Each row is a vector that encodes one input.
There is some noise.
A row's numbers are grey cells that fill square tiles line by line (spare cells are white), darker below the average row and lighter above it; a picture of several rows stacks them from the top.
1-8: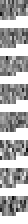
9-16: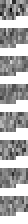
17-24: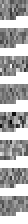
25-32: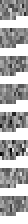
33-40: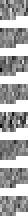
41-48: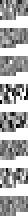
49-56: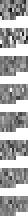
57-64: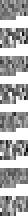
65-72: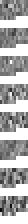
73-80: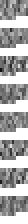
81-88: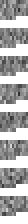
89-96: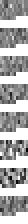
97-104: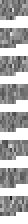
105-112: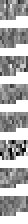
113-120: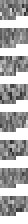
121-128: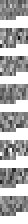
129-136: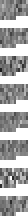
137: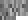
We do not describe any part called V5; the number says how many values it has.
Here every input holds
either a point on a 6-point circle and a true/false value, or a value of V5.
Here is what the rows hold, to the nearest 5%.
About 50% of them hold a point on a 6-point circle and a true/false value. The rest hold a value of V5.
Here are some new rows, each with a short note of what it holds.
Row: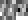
a point on a 6-point circle and a true/false value
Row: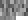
a value of V5
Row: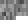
a point on a 6-point circle and a true/false value
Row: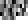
a value of V5
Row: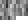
a point on a 6-point circle and a true/false value
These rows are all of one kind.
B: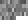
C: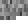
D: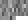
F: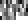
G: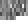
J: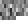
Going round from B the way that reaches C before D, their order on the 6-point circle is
B, C, J, D, G, F.
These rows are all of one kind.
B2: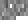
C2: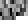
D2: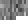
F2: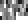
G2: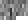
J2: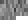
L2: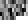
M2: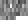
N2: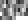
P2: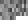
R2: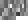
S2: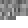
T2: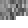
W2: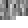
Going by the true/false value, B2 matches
C2, R2 and W2.
